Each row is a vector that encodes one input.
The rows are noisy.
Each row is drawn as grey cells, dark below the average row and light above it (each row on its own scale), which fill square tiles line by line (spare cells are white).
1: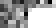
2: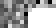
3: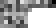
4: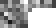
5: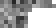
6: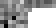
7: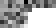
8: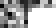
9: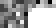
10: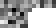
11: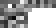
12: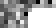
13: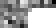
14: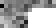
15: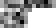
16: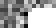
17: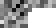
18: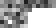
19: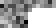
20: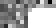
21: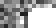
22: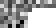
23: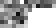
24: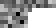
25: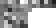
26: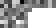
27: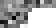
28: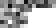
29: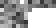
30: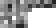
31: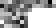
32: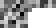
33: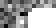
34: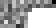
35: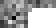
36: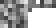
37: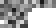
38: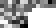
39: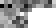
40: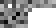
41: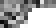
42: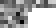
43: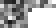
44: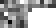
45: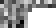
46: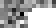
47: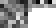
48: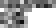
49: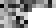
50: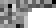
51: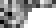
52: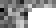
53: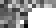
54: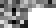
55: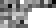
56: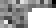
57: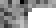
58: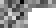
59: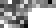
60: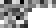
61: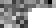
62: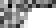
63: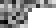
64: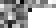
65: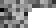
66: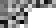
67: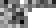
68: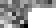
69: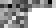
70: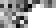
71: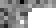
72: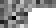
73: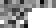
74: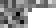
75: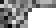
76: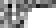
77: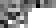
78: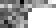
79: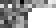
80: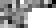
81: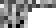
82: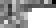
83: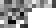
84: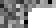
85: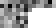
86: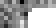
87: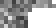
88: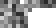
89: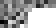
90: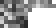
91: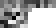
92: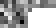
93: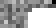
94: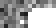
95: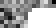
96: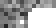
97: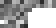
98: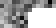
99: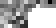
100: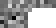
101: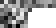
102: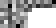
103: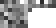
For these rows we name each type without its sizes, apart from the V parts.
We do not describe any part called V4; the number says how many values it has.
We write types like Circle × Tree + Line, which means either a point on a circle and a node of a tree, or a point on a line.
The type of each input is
Bool × (Tree + Unit) × V4.
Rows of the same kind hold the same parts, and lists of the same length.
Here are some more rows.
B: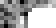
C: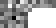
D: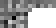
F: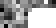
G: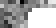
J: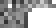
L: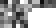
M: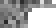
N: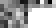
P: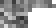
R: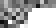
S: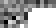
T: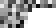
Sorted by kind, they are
B, C, D, F, L, N, R, S
G, J, M, P, T

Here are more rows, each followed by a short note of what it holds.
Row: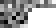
a true/false value and a value of V4
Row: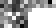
a node of a tree, a true/false value and a value of V4
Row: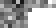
a true/false value and a value of V4
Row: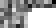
a node of a tree, a true/false value and a value of V4
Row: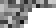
a true/false value and a value of V4
